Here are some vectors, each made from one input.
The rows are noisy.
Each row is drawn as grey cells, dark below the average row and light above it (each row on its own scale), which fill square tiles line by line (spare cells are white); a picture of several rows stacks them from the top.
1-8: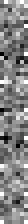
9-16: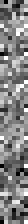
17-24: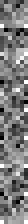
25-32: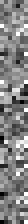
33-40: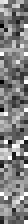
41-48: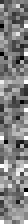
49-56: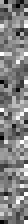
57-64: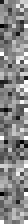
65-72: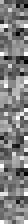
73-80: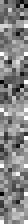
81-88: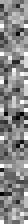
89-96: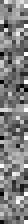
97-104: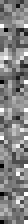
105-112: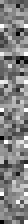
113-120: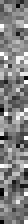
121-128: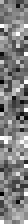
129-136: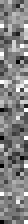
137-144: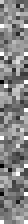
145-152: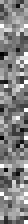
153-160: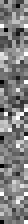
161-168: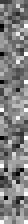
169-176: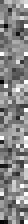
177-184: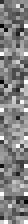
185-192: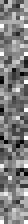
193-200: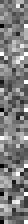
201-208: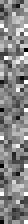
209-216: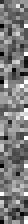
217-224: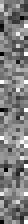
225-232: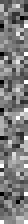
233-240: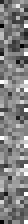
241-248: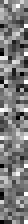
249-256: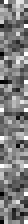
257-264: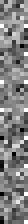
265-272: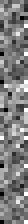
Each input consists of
either one of 6 labels, or two labels (each one of 7).
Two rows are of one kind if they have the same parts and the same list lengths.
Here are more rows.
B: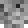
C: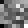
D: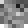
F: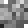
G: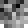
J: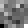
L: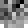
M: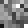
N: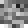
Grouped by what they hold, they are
B, D, G, L, N
C, F, J, M

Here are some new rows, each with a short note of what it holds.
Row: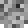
one of 6 labels
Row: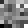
two labels (each one of 7)
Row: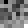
one of 6 labels
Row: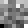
two labels (each one of 7)
